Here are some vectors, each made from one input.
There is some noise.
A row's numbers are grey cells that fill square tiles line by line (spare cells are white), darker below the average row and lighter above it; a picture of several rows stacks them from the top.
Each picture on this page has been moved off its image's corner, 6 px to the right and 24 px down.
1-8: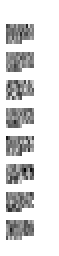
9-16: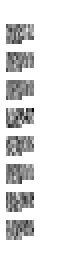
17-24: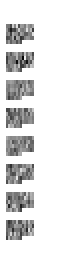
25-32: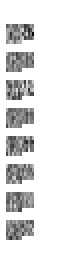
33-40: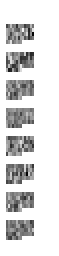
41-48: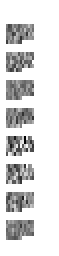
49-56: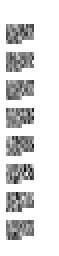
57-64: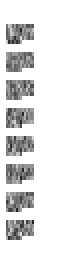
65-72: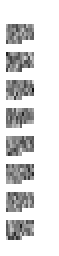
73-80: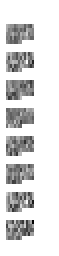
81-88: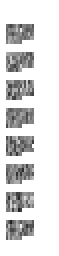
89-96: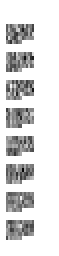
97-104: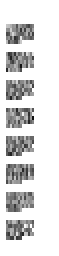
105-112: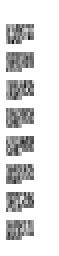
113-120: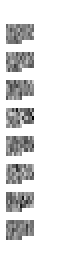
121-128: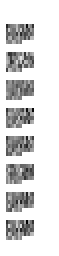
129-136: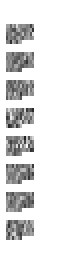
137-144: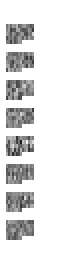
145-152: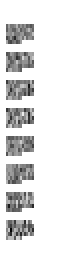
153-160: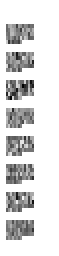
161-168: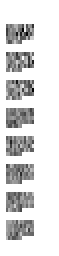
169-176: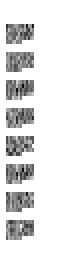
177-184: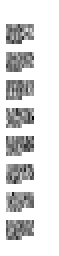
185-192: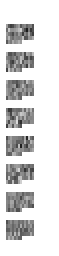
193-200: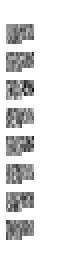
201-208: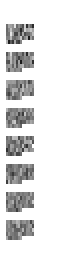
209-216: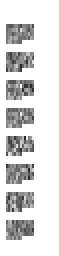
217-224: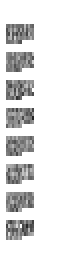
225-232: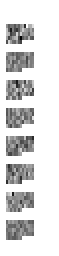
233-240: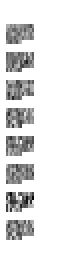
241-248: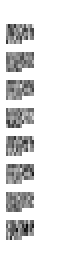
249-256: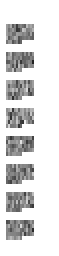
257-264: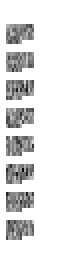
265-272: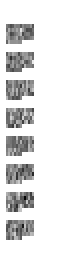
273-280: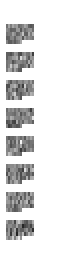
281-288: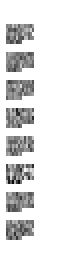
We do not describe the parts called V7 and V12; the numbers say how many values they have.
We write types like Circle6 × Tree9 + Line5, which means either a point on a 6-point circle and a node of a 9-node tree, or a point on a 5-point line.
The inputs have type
List3(Line6) + V7 × V12.
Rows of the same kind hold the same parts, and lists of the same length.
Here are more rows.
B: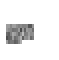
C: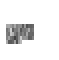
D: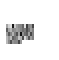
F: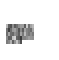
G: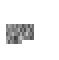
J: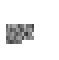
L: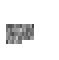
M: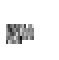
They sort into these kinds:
B, C, G, J
D
F
L
M

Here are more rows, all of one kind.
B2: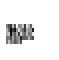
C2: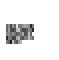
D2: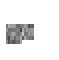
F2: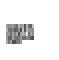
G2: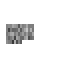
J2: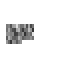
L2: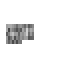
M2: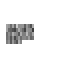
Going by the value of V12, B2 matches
F2 and J2.
